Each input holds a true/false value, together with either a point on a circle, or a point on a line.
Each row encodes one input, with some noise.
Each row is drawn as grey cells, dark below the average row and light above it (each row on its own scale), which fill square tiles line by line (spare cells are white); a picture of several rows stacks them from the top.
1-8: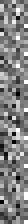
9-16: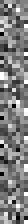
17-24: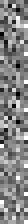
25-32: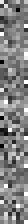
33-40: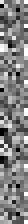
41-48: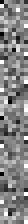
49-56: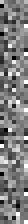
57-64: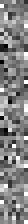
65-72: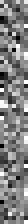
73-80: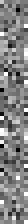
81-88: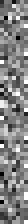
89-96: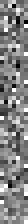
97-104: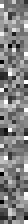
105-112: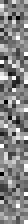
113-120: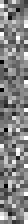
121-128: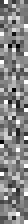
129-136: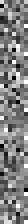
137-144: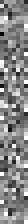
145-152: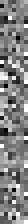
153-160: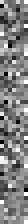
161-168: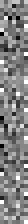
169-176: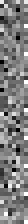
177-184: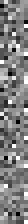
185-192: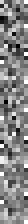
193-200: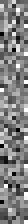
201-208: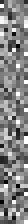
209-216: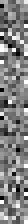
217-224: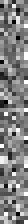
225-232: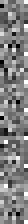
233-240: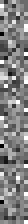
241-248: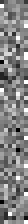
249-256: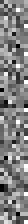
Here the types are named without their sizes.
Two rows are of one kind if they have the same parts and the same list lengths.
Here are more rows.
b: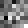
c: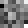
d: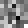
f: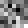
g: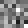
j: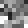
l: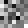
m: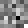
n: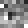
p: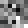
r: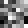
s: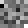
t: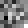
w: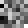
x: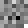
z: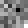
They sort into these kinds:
b, f, j, n, p, t, z
c, d, g, l, m, r, s, w, x

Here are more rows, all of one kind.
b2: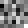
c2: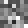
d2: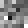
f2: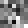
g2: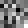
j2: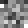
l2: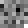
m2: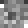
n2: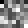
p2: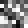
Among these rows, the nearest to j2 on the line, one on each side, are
n2 and p2.
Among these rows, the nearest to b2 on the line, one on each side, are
l2 and m2.
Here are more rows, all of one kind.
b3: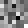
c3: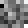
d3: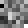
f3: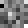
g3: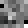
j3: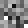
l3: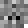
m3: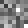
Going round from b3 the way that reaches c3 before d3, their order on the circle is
b3, m3, g3, j3, c3, l3, f3, d3.
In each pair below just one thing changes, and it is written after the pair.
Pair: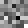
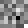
the place on the circle
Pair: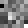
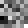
the place on the circle
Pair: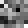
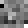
the place on the circle
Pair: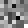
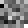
the true/false value
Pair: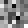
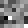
the true/false value
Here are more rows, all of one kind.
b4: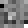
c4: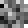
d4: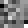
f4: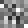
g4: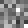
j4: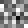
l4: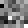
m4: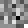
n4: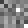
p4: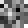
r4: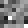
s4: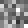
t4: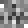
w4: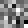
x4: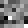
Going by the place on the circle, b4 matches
d4, g4, s4 and x4.
